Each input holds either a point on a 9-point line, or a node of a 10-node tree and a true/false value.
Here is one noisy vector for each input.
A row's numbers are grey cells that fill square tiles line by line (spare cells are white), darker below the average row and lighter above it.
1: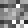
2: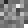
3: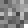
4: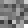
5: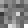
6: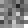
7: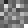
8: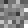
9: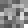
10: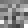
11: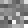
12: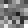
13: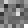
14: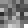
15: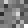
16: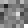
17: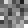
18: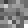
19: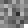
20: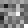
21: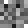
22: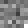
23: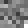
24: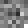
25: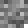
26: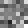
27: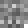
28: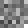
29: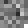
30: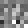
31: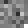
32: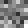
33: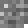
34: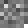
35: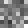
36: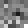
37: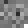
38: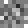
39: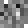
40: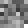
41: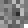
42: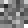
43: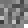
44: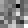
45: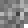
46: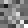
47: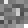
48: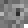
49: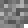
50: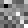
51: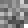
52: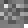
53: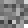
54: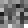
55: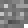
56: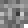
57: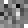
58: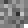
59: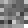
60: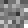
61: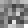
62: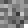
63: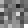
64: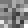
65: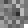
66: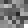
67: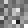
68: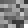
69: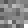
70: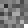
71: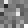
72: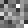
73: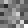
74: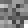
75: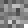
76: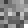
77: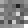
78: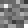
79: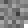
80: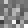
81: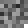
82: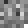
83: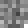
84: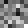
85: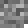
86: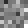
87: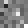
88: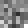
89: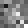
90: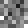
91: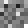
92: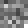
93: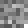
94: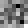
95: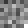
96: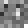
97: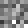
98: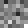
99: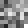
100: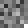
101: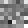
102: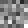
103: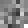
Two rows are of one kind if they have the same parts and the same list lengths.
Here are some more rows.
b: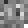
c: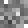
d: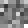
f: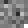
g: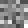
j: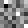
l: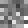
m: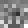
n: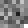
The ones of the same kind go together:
b, f, g, m, n
c, d, j, l

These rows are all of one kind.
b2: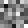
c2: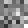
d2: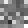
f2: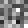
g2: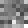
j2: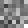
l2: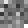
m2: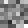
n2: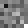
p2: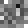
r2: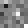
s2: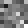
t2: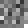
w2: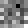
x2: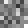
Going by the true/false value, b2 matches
l2, n2, r2 and s2.
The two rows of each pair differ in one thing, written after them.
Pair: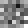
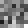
the node of the tree
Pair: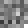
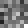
the true/false value
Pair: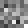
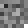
the true/false value
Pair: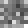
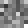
the true/false value
